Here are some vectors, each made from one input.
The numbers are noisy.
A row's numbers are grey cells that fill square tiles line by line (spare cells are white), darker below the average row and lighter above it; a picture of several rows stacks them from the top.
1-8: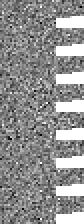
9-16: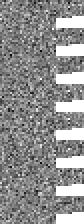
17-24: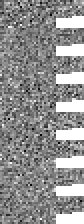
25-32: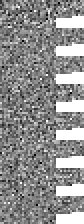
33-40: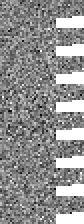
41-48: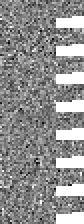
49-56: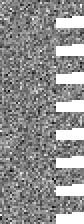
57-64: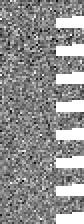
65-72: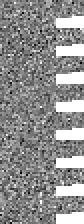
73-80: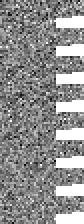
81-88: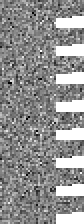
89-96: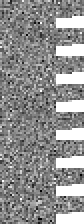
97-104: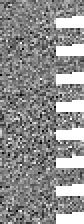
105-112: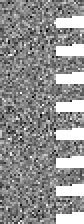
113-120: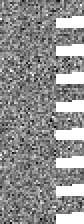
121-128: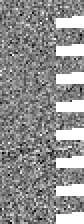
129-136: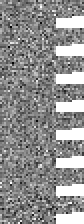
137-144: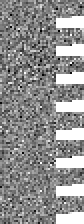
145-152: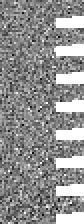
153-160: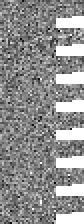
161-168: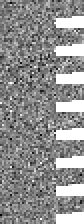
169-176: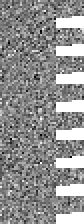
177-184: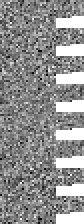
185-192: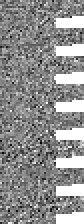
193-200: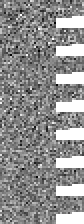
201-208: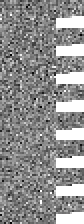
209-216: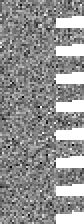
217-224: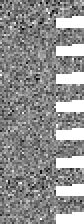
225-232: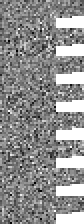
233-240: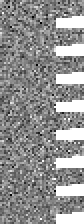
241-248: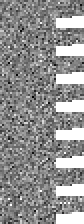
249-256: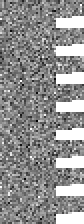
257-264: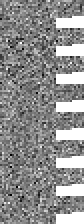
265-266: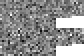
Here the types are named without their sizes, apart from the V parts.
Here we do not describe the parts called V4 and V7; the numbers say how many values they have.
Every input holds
a true/false value, a value of V4 and a value of V7, together with either a fixed value, or a node of a tree.
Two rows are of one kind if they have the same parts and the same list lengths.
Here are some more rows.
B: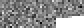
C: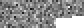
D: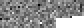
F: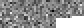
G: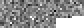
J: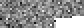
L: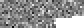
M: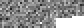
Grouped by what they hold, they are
B, D, M
C, F, G, J, L

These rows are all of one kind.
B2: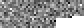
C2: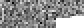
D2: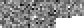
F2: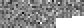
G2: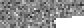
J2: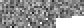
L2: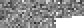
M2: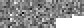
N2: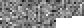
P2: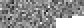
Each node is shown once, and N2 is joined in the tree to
P2.
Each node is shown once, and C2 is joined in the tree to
G2.
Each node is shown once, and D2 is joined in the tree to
M2.
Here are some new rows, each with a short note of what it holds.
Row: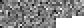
a node of a tree, a true/false value, a value of V4 and a value of V7
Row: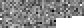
a node of a tree, a true/false value, a value of V4 and a value of V7
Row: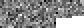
a true/false value, a value of V4 and a value of V7
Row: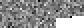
a node of a tree, a true/false value, a value of V4 and a value of V7
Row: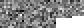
a true/false value, a value of V4 and a value of V7
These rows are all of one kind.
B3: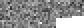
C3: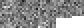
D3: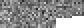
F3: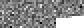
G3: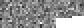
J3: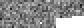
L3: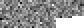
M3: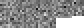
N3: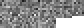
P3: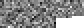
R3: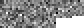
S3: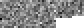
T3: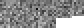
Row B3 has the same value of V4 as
G3, J3, L3 and S3.
